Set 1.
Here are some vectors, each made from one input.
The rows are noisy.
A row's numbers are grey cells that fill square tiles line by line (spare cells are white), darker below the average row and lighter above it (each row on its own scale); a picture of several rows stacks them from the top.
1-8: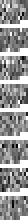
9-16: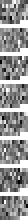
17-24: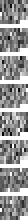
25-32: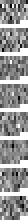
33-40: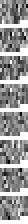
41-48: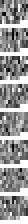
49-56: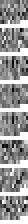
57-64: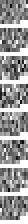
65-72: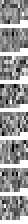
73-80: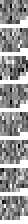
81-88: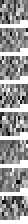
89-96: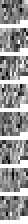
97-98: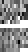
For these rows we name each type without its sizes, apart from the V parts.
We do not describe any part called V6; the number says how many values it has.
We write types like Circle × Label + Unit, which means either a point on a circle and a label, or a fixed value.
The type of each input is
(Bool × Bool × Bool + Tree) × V6.
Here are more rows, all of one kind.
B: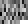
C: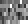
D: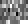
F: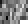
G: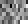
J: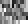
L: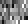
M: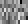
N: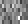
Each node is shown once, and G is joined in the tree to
D, J and L.
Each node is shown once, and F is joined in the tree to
D.
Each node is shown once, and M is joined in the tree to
L.
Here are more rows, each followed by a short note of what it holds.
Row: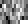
a node of a tree and a value of V6
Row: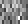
a node of a tree and a value of V6
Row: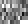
a node of a tree and a value of V6
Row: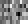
three true/false values and a value of V6
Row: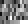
a node of a tree and a value of V6
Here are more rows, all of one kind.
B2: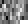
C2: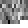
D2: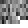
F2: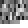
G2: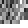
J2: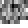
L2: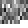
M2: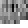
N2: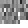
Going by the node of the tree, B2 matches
G2, M2 and N2.
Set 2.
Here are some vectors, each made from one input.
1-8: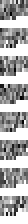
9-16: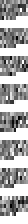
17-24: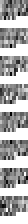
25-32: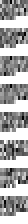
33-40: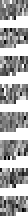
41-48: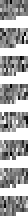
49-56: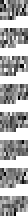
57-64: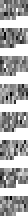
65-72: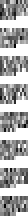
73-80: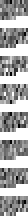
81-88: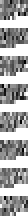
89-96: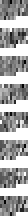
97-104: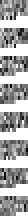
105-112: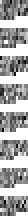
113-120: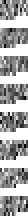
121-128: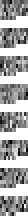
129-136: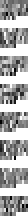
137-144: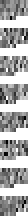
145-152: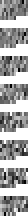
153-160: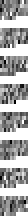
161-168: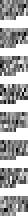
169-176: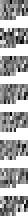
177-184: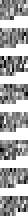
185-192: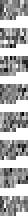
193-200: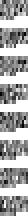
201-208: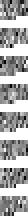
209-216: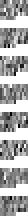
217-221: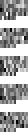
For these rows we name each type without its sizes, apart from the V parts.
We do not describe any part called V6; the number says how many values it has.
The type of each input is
Bool × Label × V6.
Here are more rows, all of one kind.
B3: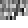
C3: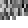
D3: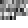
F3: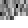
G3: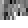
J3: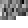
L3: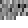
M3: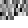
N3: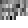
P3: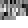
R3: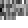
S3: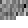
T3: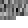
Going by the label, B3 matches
G3, M3, P3 and S3.
